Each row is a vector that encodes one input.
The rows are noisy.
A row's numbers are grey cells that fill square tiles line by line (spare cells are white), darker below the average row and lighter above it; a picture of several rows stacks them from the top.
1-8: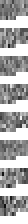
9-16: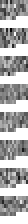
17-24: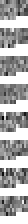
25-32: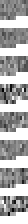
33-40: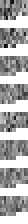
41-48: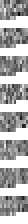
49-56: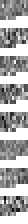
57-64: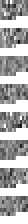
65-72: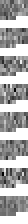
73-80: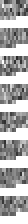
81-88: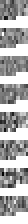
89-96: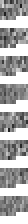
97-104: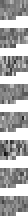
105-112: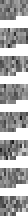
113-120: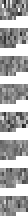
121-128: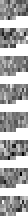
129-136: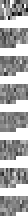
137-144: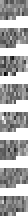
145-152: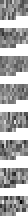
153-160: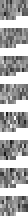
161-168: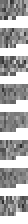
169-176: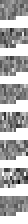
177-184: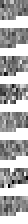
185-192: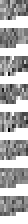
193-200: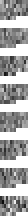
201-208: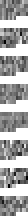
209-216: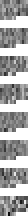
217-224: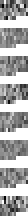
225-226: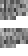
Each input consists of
a true/false value, together with a list of up to two points on a 6-point circle.
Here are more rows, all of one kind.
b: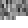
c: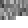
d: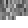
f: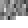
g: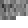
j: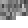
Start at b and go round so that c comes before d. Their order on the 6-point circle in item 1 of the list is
b, c, g, j, d, f.
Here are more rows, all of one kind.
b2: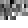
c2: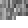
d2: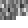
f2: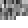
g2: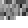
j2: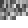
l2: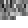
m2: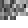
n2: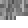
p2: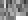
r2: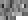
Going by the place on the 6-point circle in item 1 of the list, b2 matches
c2, f2, g2 and n2.
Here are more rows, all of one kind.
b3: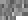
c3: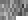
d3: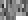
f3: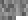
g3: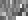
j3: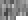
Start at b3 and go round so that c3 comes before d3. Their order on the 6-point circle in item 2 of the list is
b3, f3, j3, c3, d3, g3.
